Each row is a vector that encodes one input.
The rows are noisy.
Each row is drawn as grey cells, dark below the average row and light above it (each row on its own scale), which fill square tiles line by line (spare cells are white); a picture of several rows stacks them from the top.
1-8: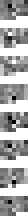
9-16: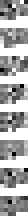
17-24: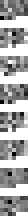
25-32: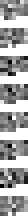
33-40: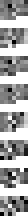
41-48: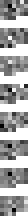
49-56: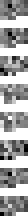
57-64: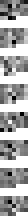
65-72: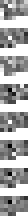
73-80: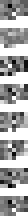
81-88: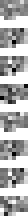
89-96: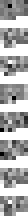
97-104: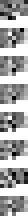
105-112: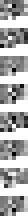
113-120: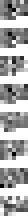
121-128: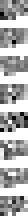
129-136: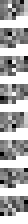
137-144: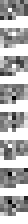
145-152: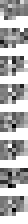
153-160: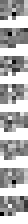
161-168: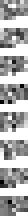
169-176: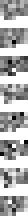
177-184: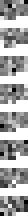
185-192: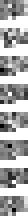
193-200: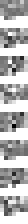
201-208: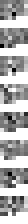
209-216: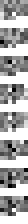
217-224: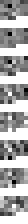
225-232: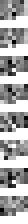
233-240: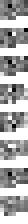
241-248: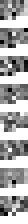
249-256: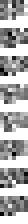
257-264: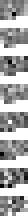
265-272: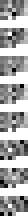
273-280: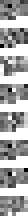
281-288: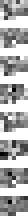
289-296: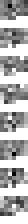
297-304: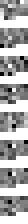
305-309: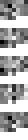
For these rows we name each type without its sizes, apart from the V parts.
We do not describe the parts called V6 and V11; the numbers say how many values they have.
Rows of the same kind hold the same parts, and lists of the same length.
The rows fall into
2 kinds.
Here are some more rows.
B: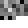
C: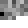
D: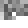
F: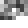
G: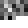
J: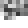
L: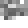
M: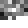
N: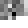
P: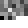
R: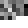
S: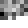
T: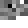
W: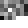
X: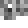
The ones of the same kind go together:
B, C, D, G, J, L, M, N, P, R, S, T, W, X
F

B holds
a label, a true/false value, a value of V6 and a value of V11.
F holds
a fixed value.
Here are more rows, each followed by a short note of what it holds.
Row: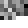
a label, a true/false value, a value of V6 and a value of V11
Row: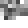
a label, a true/false value, a value of V6 and a value of V11
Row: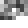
a fixed value
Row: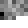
a label, a true/false value, a value of V6 and a value of V11
